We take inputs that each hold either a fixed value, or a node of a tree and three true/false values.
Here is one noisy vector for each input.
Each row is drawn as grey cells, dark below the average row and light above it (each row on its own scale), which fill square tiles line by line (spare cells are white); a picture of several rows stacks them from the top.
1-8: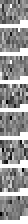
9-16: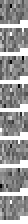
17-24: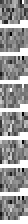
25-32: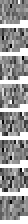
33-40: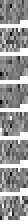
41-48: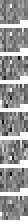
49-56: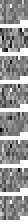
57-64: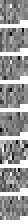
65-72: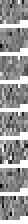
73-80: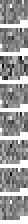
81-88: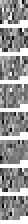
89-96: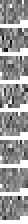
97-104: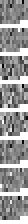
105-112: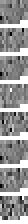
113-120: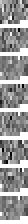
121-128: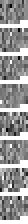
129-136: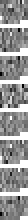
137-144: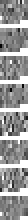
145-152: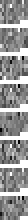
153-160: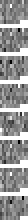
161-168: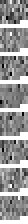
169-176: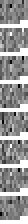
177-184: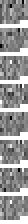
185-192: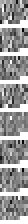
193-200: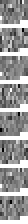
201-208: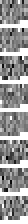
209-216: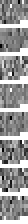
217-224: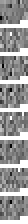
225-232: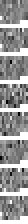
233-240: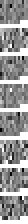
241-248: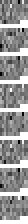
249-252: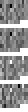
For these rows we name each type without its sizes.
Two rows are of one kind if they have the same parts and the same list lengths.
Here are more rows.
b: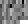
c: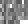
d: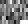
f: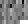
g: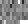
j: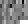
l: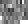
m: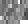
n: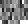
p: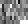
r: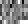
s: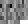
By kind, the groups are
b, c, f, g, j, l, m, n, p, r, s
d

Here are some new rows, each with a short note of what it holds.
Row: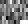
a fixed value
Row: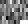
a fixed value
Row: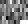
a fixed value
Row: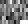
a fixed value
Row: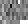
a node of a tree and three true/false values
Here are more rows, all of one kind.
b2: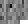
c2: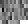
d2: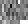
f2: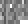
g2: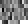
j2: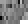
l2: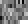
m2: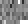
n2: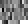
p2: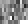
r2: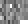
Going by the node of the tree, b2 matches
f2, g2, j2 and n2.
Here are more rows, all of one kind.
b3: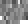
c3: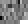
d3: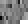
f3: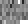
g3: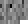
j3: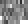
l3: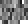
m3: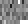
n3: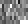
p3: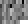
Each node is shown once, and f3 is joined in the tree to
n3.
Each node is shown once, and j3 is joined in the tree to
c3 and g3.
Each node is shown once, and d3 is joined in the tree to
g3 and l3.
